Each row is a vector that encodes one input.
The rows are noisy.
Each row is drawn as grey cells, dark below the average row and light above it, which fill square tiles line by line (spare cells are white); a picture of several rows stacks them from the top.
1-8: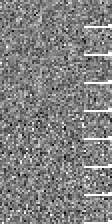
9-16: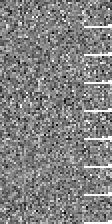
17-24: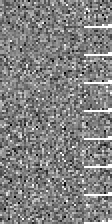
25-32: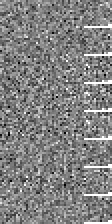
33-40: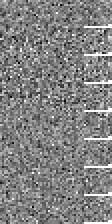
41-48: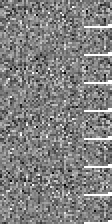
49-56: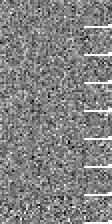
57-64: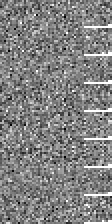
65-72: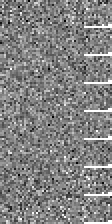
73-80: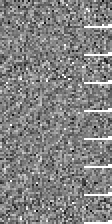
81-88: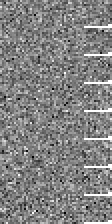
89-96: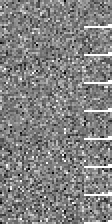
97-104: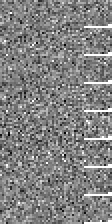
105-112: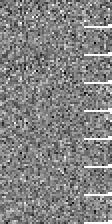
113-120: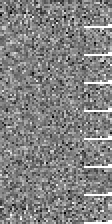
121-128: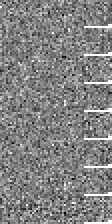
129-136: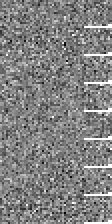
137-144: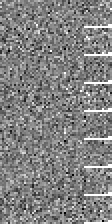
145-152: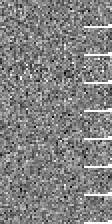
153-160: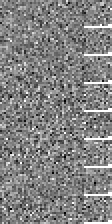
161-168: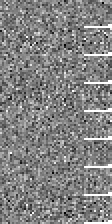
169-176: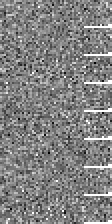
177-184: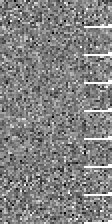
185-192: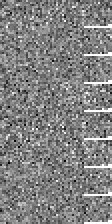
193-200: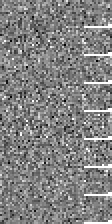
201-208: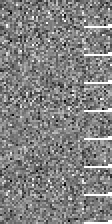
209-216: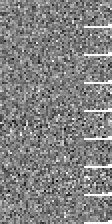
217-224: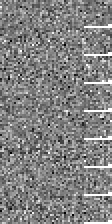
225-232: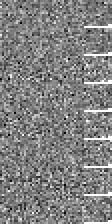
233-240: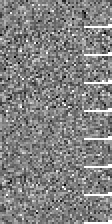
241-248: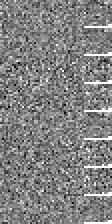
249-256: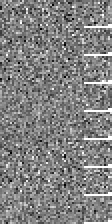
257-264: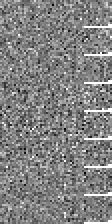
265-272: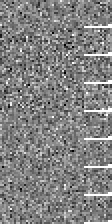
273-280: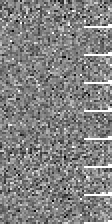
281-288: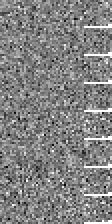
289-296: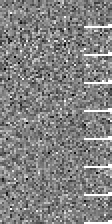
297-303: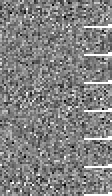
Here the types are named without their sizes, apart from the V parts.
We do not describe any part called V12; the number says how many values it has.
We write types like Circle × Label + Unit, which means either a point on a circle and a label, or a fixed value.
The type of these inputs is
(Label + Line) × (List(V12) + Tree).
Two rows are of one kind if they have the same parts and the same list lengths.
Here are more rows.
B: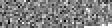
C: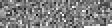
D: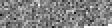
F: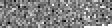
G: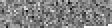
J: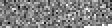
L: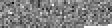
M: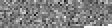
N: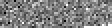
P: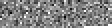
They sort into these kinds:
B, N
C
D
F, J
G
L
M
P

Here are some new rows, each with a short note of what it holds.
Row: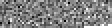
a label, together with the empty list
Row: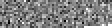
a label, together with the empty list
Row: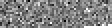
a label, together with the empty list
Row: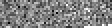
a point on a line, together with the empty list
